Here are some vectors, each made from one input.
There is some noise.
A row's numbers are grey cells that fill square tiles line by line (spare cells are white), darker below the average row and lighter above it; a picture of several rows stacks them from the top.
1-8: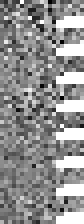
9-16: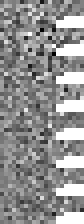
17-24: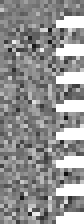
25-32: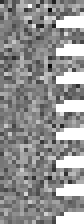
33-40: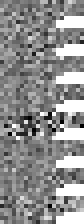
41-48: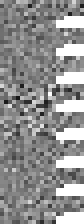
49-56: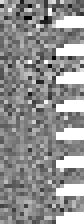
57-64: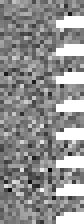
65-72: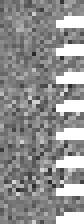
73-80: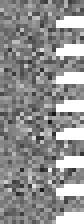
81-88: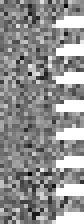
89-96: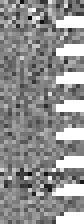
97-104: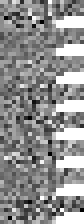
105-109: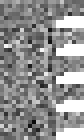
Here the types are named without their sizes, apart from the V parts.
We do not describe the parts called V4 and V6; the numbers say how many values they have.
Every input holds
three true/false values and a value of V4, together with either a point on a line, or a value of V6.
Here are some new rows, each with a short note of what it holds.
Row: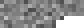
three true/false values, a value of V4 and a value of V6
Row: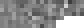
three true/false values, a value of V4 and a value of V6
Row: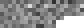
three true/false values, a value of V4 and a value of V6
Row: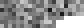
a point on a line, three true/false values and a value of V4
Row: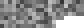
three true/false values, a value of V4 and a value of V6
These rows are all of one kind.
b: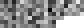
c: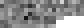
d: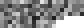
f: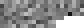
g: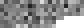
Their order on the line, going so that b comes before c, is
f, d, b, c, g.
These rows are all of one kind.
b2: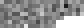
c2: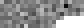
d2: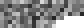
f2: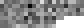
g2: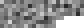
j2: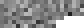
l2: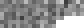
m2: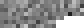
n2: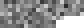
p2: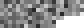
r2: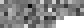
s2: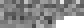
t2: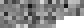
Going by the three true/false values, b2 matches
j2, m2 and s2.
